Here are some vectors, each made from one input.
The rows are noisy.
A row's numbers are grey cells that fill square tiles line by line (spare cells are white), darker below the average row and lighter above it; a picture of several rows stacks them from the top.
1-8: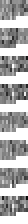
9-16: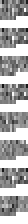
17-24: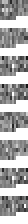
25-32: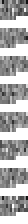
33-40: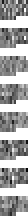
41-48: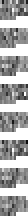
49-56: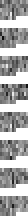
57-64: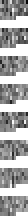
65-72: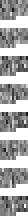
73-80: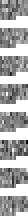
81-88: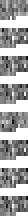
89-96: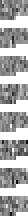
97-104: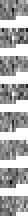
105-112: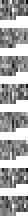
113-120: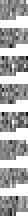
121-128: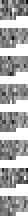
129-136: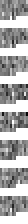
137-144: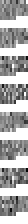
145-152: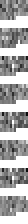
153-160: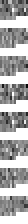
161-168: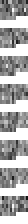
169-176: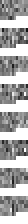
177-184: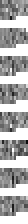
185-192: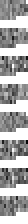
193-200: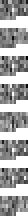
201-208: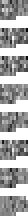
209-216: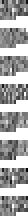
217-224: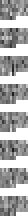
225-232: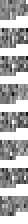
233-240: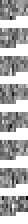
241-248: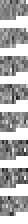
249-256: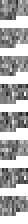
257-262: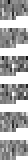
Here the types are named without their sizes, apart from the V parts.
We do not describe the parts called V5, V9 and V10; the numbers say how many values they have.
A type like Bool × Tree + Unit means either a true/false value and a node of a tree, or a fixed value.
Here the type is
(Bool × Bool × Bool × Bool + V9) × V5 × V10 + List(Line × Line).
